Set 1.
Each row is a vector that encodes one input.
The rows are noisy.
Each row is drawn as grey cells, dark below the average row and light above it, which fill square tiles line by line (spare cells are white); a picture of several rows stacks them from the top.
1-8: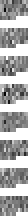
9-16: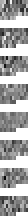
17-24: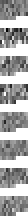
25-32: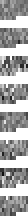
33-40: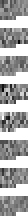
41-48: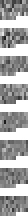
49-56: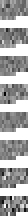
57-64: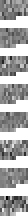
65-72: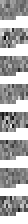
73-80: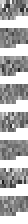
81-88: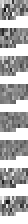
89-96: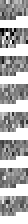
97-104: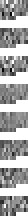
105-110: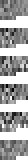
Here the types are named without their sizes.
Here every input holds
a point on a circle.
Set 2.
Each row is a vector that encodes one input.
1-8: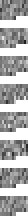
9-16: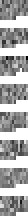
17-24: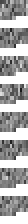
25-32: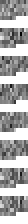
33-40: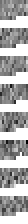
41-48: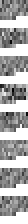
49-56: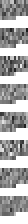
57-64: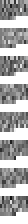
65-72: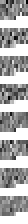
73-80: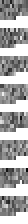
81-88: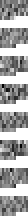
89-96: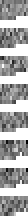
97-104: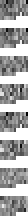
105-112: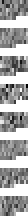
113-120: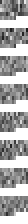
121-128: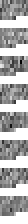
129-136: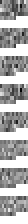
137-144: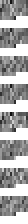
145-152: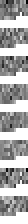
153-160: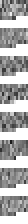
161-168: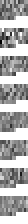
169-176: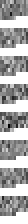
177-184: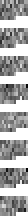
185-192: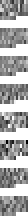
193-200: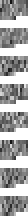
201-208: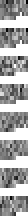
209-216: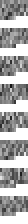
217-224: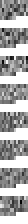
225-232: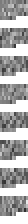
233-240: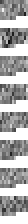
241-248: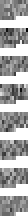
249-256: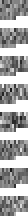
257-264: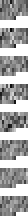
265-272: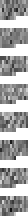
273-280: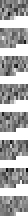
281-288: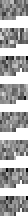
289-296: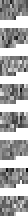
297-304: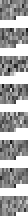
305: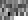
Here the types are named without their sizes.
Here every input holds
a node of a tree.
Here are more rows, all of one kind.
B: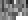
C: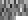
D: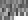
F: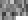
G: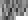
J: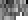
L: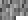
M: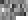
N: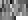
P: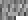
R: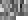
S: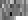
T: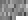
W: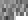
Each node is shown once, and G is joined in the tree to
W.
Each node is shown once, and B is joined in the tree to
J and N.
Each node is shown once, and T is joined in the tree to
M, P and S.
